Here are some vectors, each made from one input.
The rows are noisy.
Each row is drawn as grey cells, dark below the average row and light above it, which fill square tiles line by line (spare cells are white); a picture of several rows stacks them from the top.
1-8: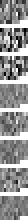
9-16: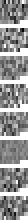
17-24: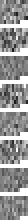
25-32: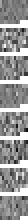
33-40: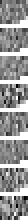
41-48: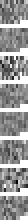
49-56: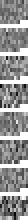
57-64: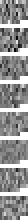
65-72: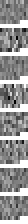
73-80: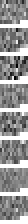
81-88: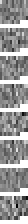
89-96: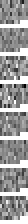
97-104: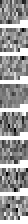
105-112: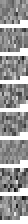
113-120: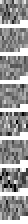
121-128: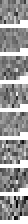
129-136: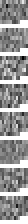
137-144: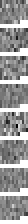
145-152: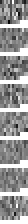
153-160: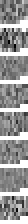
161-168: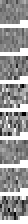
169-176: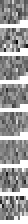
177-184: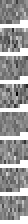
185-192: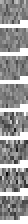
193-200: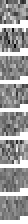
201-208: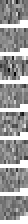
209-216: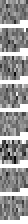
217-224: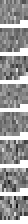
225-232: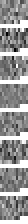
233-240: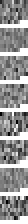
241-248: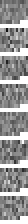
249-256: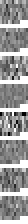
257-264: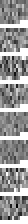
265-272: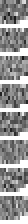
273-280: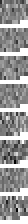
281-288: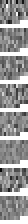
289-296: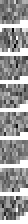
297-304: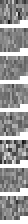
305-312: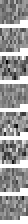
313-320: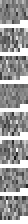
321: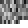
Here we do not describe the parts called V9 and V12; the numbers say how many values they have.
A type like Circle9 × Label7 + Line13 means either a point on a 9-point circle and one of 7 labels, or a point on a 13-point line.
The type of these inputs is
(Bool × Line7 × V9 + V12) × (Tree11 + Unit).
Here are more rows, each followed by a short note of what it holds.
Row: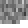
a point on a 7-point line, a true/false value and a value of V9
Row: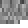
a value of V12
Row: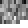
a value of V12
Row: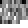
a value of V12
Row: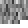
a value of V12
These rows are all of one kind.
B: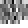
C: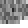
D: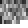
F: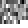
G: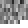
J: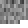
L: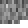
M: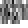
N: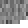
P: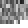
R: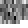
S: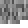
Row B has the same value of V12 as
D, F, G and M.
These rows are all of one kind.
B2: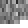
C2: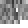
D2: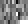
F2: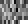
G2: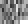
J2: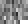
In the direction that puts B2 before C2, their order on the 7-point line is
D2, G2, B2, F2, J2, C2.
